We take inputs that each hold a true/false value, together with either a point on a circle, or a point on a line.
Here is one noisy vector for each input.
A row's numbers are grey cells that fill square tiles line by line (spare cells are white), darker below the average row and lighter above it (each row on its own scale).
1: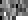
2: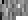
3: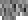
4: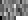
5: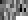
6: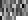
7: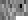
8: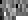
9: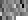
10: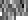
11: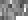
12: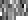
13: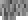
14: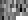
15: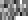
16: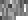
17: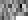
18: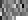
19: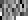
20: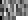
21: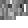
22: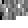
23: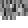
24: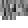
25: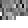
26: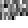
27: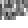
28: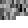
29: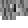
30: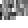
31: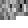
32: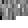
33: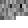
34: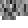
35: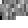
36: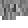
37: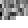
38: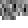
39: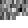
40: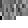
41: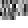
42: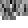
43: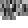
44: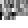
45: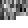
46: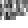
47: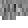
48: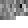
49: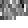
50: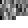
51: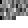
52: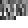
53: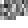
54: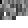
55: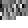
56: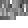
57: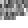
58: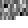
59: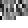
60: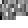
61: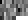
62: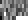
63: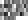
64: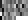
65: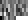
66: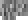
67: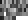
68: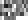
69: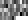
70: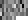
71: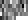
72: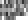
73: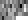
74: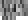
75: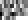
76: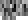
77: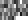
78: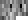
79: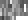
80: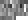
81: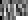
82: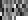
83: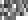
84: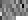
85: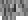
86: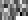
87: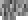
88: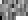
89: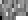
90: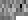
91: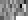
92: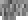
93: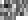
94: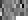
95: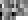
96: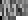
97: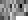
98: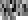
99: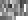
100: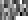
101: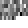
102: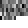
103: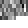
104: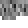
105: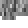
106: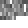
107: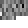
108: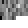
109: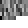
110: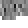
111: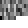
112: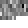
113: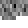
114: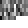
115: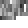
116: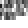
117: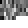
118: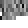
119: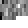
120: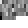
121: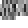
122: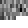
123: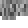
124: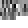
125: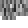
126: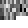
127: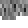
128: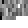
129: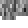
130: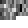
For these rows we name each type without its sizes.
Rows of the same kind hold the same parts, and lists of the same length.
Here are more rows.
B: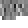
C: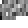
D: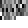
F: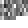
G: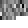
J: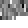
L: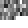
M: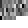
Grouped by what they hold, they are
B, D, G, J, M
C, F, L

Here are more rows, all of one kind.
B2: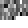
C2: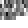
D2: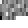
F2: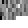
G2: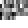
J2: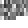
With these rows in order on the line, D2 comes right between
F2 and G2.
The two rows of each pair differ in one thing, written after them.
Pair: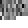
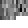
the place on the circle
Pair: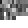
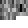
the place on the circle
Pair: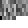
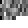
the place on the circle
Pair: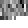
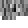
the true/false value
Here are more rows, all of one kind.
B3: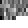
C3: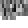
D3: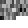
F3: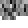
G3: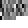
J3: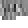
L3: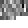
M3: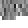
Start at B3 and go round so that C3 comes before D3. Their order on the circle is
B3, F3, G3, C3, L3, J3, M3, D3.
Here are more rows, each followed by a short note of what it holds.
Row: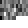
a point on a circle and a true/false value
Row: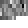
a point on a circle and a true/false value
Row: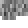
a point on a line and a true/false value
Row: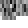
a point on a circle and a true/false value
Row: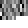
a point on a circle and a true/false value
